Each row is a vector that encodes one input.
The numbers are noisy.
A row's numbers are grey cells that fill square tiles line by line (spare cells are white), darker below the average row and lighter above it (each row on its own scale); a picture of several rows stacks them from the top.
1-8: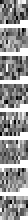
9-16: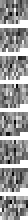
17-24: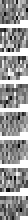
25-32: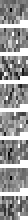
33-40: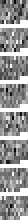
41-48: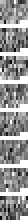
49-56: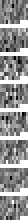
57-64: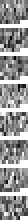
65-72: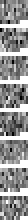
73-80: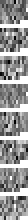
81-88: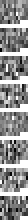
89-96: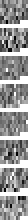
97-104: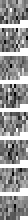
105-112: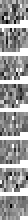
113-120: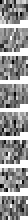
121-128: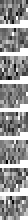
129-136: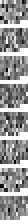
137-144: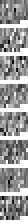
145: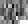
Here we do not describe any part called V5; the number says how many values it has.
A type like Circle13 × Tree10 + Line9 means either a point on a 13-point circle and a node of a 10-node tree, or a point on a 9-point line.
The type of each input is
Bool × Label7 × V5 + Unit.
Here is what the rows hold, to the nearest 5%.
About 5% of them hold a fixed value. The rest hold one of 7 labels, a true/false value and a value of V5.
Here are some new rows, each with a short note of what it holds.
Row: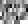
a fixed value
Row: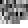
a fixed value
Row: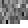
one of 7 labels, a true/false value and a value of V5
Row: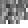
one of 7 labels, a true/false value and a value of V5
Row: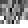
one of 7 labels, a true/false value and a value of V5
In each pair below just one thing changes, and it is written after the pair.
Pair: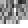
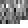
the value of V5
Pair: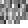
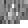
the value of V5
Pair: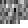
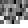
the label
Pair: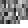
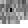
the value of V5
